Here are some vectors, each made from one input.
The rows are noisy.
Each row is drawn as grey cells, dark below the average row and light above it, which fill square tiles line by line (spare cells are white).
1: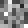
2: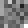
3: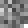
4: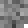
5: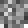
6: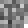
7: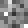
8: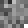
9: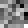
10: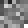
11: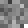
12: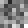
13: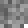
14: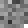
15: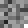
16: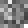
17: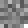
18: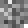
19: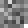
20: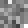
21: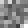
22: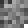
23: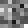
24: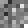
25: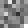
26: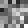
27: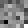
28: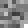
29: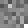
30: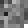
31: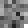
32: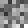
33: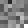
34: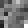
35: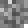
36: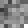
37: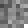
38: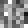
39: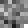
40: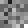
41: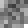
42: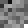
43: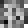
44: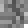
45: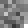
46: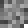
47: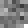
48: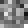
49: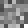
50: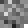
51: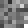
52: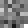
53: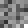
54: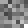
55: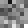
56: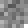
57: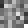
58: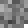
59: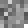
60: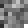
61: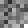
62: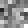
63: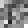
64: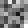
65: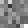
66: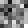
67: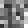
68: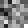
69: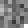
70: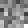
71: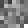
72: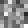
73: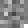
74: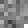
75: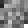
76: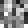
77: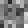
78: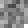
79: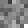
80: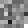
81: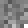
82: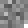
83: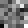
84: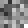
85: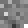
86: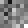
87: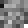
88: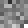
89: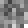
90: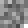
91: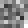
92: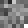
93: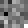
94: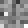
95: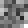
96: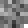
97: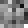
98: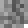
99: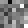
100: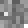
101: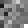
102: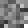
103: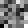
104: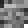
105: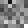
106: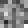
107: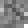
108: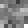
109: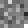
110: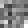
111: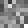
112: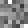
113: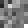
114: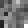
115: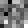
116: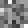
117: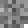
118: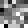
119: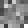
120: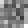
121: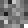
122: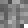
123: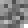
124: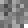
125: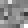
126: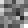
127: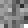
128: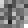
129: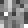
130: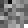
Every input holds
one of 9 labels, together with either a point on a 5-point line and a true/false value, or a point on a 7-point line.
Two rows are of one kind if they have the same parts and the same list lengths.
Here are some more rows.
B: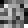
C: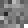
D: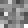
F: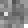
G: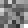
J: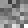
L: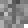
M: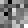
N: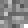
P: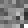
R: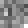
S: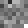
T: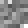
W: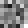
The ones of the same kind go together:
B, C, J, M, P, S
D, F, G, L, N, R, T, W

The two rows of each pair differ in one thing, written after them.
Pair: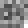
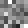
the label
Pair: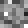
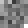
the true/false value
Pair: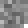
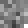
the label
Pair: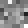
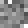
the true/false value
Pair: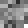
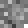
the place on the 5-point line
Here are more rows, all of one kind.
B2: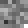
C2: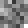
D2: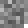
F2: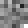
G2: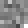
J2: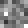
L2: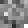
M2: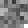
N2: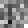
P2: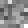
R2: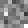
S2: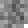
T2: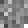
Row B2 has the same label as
J2, M2 and R2.
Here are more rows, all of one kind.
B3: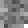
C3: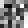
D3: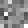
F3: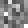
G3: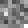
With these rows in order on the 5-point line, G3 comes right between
B3 and D3.
